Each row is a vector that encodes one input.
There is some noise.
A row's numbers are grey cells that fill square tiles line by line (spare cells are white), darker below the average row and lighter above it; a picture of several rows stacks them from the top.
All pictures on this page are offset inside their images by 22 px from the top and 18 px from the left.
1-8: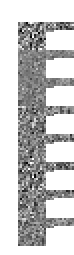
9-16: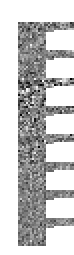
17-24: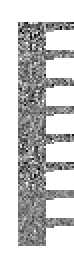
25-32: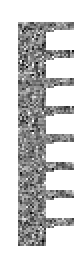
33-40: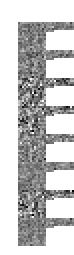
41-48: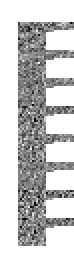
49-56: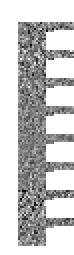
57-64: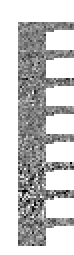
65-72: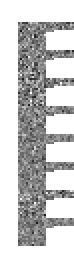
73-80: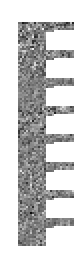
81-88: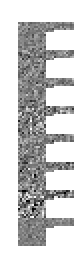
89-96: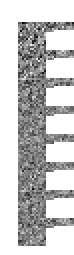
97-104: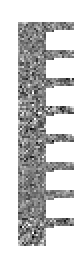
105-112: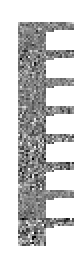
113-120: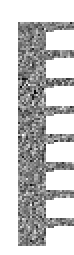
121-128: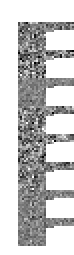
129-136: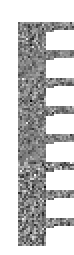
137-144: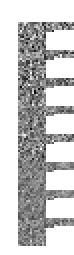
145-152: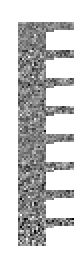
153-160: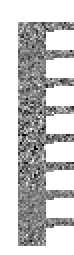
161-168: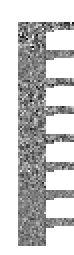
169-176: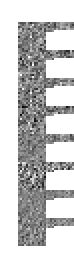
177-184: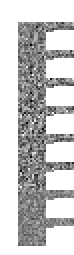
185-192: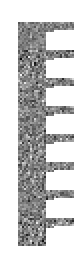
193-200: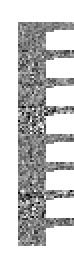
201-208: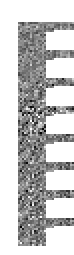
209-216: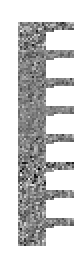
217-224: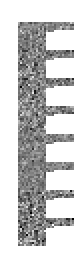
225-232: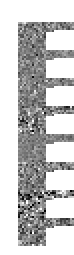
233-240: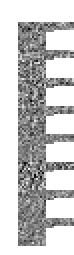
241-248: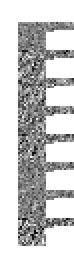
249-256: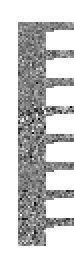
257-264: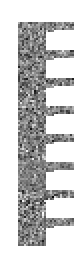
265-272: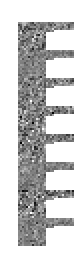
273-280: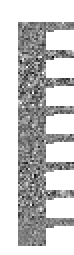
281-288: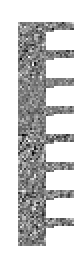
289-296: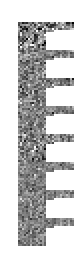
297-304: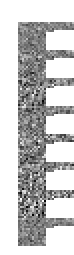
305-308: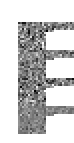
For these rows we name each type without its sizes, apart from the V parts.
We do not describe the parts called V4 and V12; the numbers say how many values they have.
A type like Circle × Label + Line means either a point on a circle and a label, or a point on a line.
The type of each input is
Line × V4 × V12 + List(Circle).
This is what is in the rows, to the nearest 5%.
About 25% of them hold a point on a line, a value of V4 and a value of V12. The rest are lists of points on a circle.
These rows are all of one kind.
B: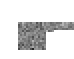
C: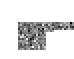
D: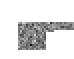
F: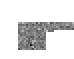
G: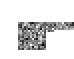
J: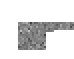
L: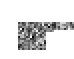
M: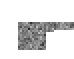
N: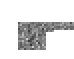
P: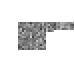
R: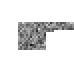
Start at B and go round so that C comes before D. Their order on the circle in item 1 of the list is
B, P, R, J, M, C, G, N, D, L, F.
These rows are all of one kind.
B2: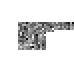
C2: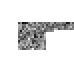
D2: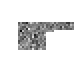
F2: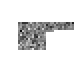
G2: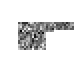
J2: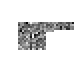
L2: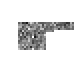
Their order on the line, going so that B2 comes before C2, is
L2, G2, F2, J2, B2, D2, C2.
